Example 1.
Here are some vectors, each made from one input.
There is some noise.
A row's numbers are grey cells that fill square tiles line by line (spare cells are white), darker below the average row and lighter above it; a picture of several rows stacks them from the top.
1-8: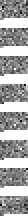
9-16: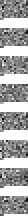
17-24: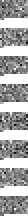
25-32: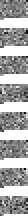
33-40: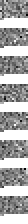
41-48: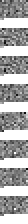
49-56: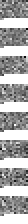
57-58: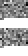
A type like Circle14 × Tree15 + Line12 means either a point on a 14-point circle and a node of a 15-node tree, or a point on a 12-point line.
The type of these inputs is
Line6 + Tree8.
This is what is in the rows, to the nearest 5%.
About 40% of them hold a point on a 6-point line. The rest hold a node of an 8-node tree.
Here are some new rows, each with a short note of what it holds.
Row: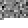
a point on a 6-point line
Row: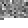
a point on a 6-point line
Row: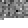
a node of an 8-node tree
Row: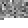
a point on a 6-point line
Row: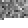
a node of an 8-node tree
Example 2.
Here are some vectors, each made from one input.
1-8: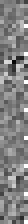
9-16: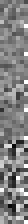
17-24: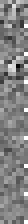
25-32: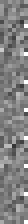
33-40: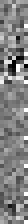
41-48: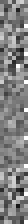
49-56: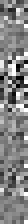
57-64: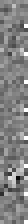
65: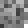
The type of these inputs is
Label6 + Line5.
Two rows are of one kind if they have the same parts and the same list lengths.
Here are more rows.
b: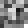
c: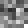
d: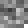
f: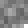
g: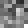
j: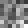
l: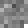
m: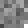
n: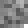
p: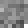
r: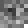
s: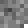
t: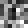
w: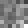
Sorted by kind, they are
b, f, j, m, n, t, w
c, d, g, l, p, r, s

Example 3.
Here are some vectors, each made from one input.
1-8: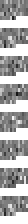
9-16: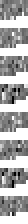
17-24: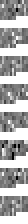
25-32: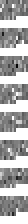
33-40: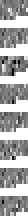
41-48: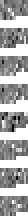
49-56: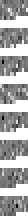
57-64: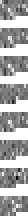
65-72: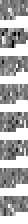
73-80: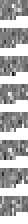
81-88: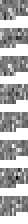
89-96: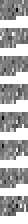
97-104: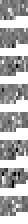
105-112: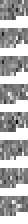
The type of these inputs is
Label5 × Label6 + Unit.
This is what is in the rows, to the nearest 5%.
About 5% of them hold a fixed value. The rest hold one of 5 labels and one of 6 labels.
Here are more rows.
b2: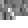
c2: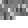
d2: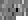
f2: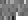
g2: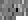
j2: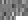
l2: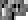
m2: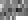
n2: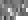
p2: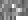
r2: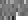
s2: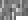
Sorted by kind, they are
b2, c2, d2, f2, g2, j2, m2, n2, p2, r2, s2
l2

